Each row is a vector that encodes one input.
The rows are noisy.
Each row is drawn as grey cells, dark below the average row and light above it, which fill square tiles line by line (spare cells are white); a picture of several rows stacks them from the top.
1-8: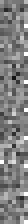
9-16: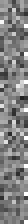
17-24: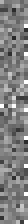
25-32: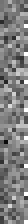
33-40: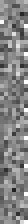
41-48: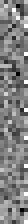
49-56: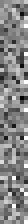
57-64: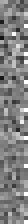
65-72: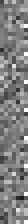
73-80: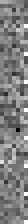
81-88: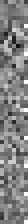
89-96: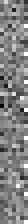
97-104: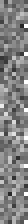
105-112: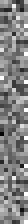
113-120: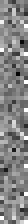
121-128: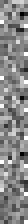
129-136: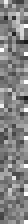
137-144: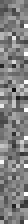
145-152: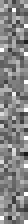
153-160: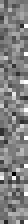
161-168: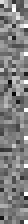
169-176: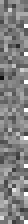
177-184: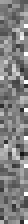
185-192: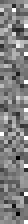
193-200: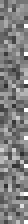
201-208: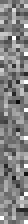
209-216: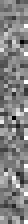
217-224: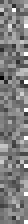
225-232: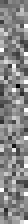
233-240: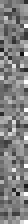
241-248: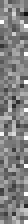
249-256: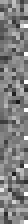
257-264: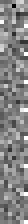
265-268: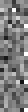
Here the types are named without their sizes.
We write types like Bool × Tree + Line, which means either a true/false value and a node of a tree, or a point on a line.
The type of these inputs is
(Bool × Bool × Bool + Unit) × Label + Tree.
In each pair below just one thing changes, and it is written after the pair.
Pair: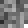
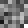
one of the three true/false values
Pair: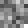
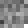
one of the three true/false values
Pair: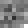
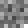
one of the three true/false values
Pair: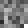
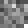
the label
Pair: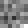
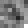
the label
